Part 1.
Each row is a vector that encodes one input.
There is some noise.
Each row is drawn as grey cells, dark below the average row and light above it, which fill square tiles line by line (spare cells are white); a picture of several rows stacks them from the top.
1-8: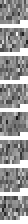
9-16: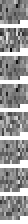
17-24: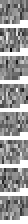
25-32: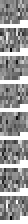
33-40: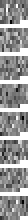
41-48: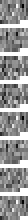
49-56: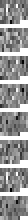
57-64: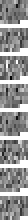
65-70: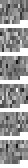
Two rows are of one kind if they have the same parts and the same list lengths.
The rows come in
2 kinds.
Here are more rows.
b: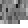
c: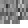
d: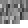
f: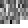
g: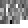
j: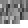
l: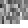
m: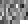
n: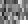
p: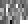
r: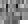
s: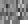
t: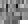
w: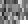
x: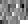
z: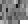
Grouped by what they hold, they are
b, c, d, f, g, j, l, m, p, r, s, t, x, z
n, w

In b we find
a point on a 10-point circle.
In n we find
a fixed value.
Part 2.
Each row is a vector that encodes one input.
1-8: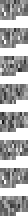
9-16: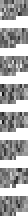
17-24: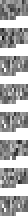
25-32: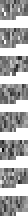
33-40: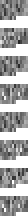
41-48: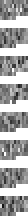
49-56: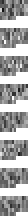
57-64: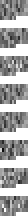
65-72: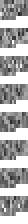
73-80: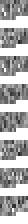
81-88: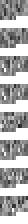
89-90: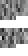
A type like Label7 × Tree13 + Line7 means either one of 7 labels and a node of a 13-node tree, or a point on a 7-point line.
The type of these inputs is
Label8.
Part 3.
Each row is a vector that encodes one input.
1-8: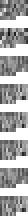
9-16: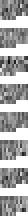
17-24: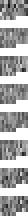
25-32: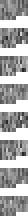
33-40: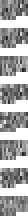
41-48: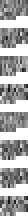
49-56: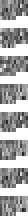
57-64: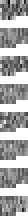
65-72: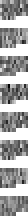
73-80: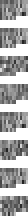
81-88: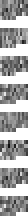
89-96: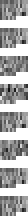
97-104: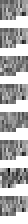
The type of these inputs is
Tree10.
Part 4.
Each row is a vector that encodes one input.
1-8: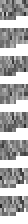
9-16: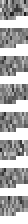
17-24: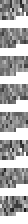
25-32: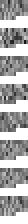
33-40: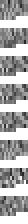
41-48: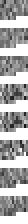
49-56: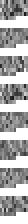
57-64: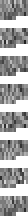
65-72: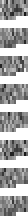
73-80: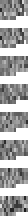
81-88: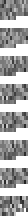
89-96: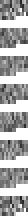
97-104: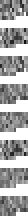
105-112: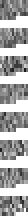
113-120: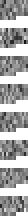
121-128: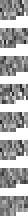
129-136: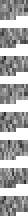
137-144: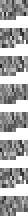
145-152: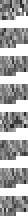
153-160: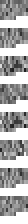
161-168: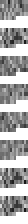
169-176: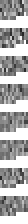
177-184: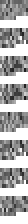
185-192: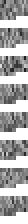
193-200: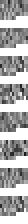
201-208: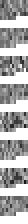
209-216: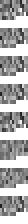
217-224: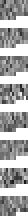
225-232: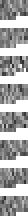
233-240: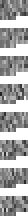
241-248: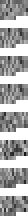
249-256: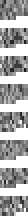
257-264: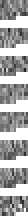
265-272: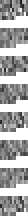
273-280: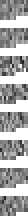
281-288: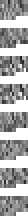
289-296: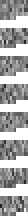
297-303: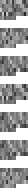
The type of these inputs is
Line10.
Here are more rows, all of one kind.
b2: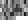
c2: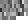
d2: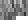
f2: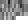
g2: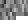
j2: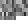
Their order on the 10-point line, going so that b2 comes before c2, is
b2, j2, d2, g2, f2, c2.
